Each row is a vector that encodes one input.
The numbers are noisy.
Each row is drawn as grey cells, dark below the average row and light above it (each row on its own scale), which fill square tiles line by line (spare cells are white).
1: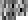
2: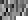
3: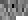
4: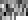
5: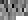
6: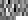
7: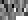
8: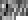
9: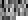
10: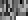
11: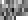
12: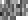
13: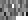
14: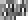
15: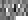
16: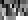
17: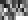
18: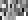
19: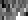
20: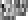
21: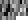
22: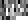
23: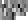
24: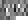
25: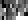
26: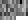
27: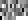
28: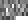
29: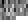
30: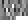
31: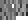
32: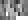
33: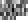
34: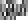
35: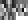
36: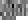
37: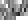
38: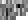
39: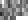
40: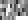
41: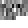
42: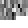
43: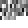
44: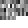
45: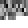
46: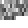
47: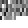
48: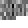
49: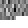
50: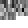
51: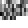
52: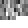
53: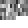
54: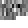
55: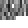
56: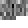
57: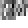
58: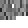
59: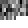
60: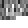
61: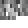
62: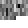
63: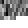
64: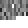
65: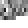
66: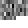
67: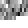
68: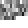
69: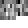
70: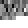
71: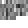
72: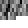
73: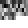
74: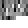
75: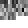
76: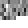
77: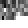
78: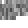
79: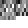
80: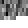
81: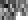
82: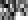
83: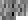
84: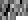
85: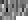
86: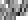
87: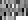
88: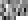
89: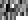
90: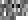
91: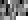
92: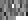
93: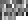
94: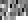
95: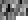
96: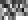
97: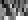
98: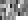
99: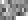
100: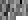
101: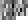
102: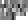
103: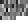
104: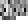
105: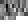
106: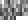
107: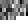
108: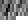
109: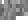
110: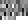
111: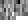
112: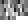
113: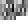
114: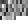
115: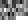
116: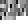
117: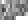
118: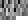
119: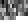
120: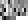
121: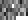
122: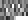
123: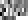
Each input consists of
a point on a 7-point line, together with either a point on a 7-point line, or a node of a 12-node tree.
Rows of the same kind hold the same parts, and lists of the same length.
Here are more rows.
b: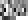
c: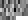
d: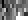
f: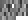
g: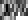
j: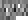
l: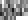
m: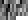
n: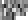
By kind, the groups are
b, l, n
c, d, f, g, j, m

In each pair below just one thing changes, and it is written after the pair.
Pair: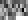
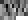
the place on the 7-point line
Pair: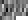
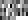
the place on the 7-point line
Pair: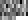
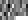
the node of the tree
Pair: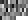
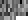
the node of the tree
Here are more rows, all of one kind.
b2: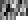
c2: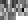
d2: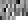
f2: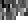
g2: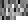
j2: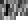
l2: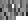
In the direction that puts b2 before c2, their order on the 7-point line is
g2, d2, l2, b2, j2, f2, c2.
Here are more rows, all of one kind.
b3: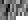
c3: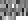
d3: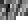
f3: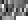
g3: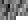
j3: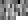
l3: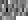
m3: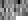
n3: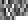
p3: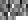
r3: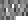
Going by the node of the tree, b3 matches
g3, n3 and p3.
